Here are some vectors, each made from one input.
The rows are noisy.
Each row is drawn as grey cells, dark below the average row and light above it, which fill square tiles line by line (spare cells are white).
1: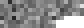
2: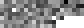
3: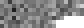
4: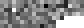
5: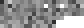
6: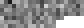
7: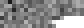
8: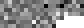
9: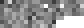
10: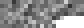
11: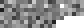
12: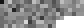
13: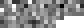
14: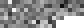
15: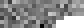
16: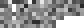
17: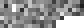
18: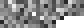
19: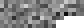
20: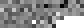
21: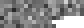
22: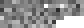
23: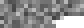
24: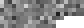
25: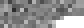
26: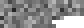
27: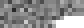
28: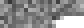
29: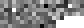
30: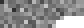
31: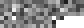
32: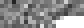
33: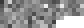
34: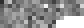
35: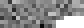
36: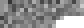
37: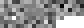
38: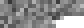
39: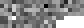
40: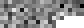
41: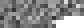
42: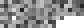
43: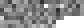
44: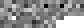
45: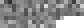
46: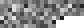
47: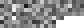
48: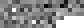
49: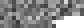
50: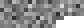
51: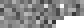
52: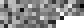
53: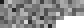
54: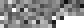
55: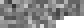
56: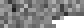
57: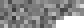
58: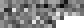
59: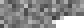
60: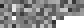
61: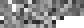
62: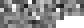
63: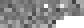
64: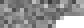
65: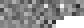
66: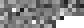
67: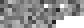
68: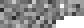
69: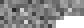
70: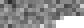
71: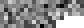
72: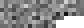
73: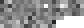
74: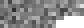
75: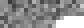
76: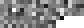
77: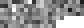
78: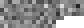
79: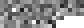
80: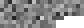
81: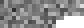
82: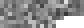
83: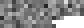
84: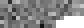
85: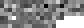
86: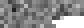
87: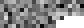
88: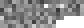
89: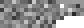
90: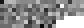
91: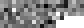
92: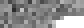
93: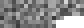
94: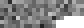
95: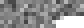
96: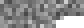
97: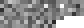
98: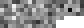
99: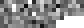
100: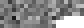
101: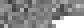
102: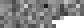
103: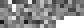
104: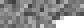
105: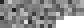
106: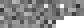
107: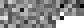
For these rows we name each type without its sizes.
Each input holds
a point on a line, together with either a point on a circle, or a point on a line.
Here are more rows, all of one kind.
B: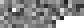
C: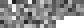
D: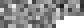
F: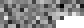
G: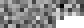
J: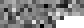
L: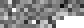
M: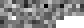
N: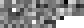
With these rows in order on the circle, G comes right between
D and F.
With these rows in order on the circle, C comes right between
D and M.
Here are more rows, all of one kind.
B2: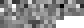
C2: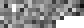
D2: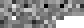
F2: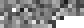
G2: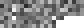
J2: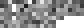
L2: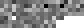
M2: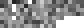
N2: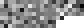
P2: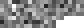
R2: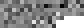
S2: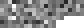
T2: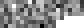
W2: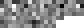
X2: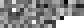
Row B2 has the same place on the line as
D2, L2, R2 and W2.
